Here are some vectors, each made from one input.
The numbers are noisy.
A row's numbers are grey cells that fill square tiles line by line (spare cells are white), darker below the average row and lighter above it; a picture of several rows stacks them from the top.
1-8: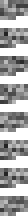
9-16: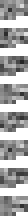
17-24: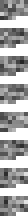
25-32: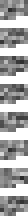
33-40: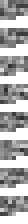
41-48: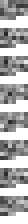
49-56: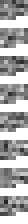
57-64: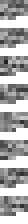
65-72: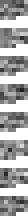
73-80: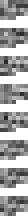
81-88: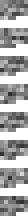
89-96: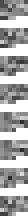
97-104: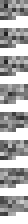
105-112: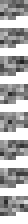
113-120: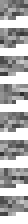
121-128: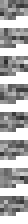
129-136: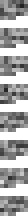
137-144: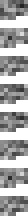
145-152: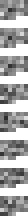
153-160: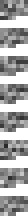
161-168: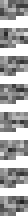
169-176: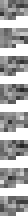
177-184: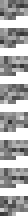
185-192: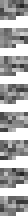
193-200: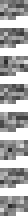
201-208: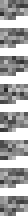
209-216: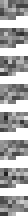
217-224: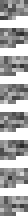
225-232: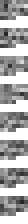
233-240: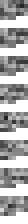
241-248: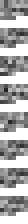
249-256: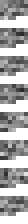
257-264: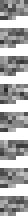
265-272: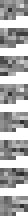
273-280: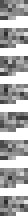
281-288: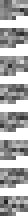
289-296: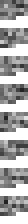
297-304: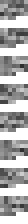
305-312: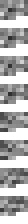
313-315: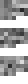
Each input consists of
either a point on an 8-point circle, or three true/false values.
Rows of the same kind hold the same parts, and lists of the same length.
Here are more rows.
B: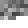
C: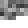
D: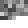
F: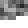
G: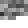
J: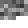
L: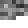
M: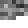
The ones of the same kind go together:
B, C, F, G, J, L, M
D

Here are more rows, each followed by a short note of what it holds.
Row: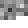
three true/false values
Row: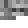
three true/false values
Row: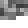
a point on an 8-point circle
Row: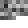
three true/false values
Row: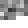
three true/false values
